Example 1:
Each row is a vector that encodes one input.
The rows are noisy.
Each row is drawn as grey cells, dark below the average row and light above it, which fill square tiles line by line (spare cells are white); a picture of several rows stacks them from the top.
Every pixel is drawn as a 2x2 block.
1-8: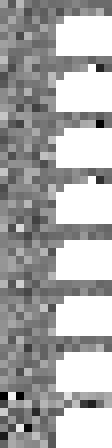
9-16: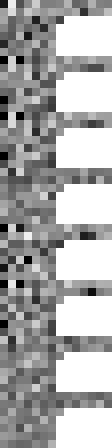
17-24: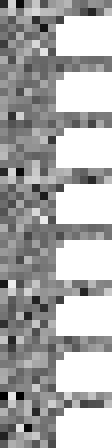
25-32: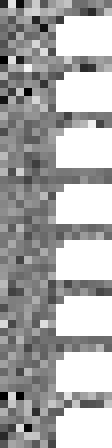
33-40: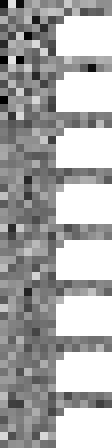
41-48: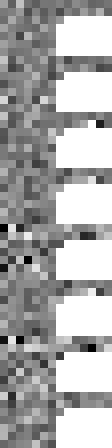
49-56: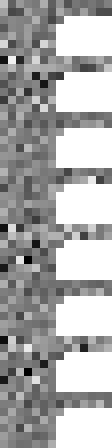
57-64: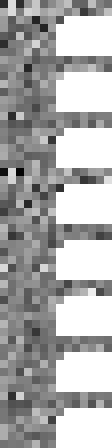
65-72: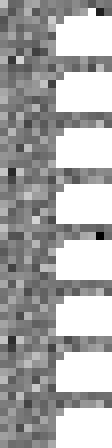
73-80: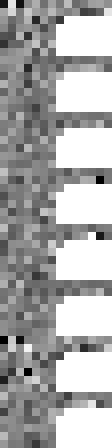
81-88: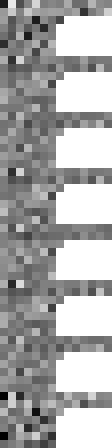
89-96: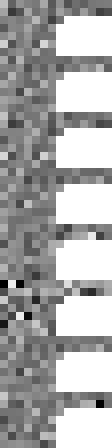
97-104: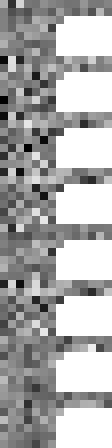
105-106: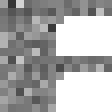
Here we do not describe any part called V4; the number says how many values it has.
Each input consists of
either a point on a 9-point circle, or a point on a 5-point line and a value of V4.
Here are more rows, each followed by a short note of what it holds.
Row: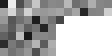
a point on a 5-point line and a value of V4
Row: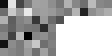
a point on a 5-point line and a value of V4
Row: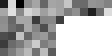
a point on a 5-point line and a value of V4
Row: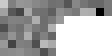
a point on a 9-point circle
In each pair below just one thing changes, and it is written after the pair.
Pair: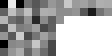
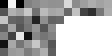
the place on the 5-point line
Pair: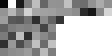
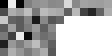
the place on the 5-point line
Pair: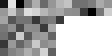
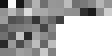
the place on the 5-point line
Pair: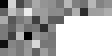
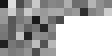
the place on the 5-point line
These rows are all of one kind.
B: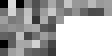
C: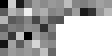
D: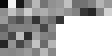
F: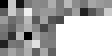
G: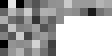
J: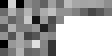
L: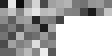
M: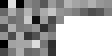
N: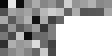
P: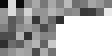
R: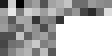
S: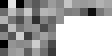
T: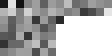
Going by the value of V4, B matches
F, P, R and T.
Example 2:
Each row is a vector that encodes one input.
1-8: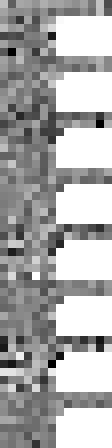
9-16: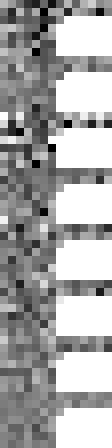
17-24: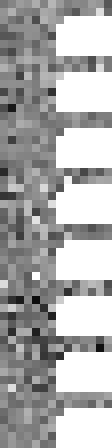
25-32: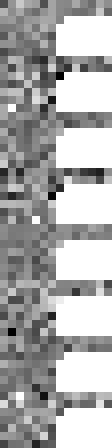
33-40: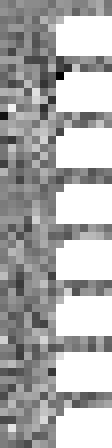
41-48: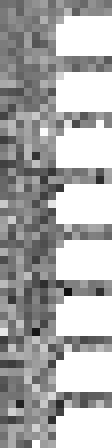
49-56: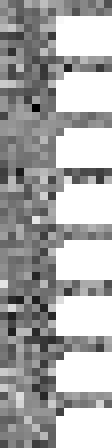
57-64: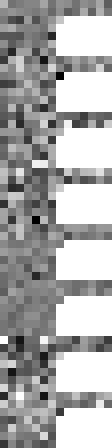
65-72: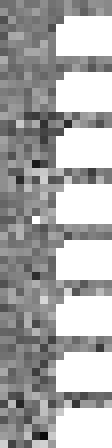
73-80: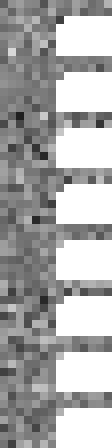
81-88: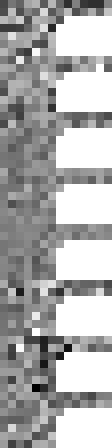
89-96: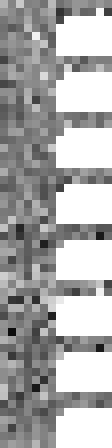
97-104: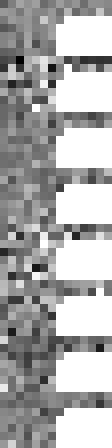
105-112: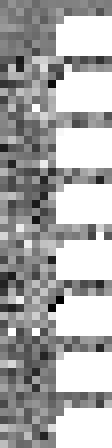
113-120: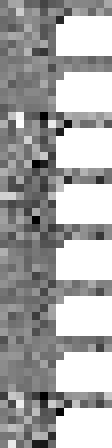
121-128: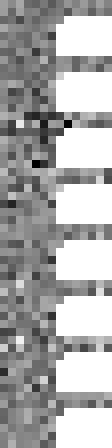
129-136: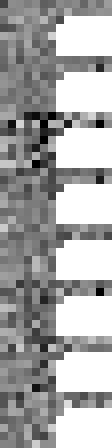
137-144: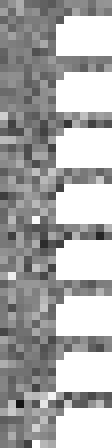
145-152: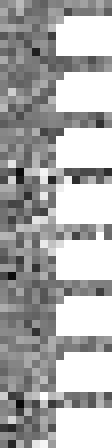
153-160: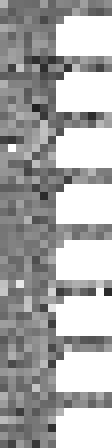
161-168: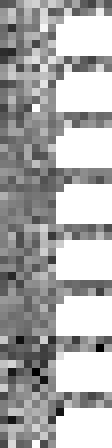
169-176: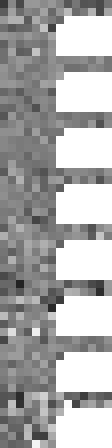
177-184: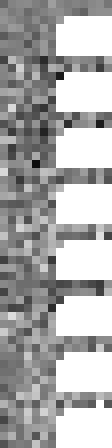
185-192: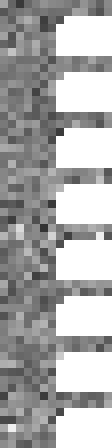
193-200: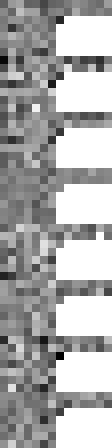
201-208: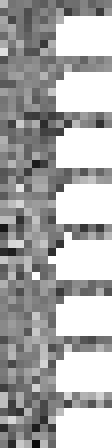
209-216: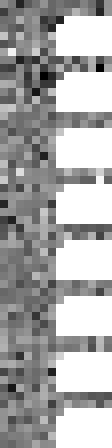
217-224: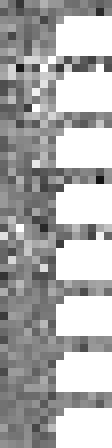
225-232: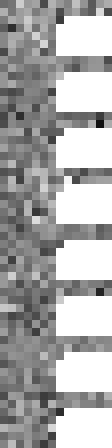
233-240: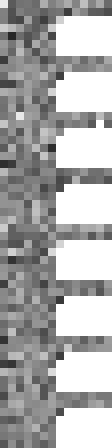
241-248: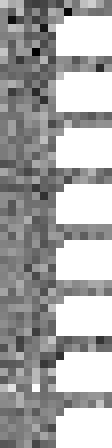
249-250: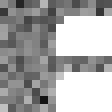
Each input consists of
a list of up to three points on a 5-point line.
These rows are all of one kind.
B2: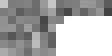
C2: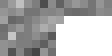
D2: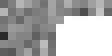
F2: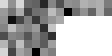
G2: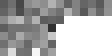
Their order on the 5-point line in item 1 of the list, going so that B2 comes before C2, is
B2, G2, D2, C2, F2.
